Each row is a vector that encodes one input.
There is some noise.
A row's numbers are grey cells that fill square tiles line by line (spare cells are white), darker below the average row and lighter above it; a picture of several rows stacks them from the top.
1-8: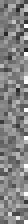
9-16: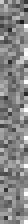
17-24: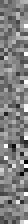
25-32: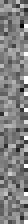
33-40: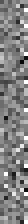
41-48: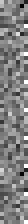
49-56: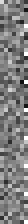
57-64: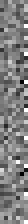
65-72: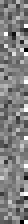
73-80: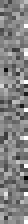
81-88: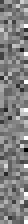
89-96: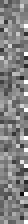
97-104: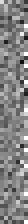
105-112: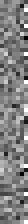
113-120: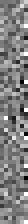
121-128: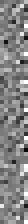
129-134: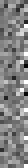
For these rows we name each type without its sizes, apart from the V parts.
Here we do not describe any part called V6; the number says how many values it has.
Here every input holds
a list of items, each a true/false value and a value of V6.
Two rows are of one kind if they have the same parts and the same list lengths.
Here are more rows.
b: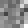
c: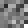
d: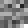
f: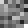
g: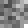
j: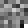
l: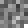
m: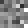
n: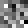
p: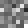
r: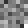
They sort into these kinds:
b, d, g, m, p
c, f, j, l, r
n

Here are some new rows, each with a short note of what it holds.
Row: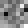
a list of two items
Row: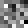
the empty list
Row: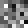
the empty list
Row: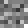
a list of two items
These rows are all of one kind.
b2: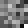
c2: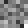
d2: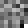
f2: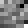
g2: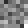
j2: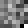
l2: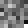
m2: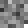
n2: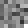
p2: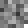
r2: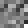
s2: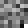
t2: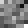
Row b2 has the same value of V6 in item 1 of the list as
d2, j2 and s2.
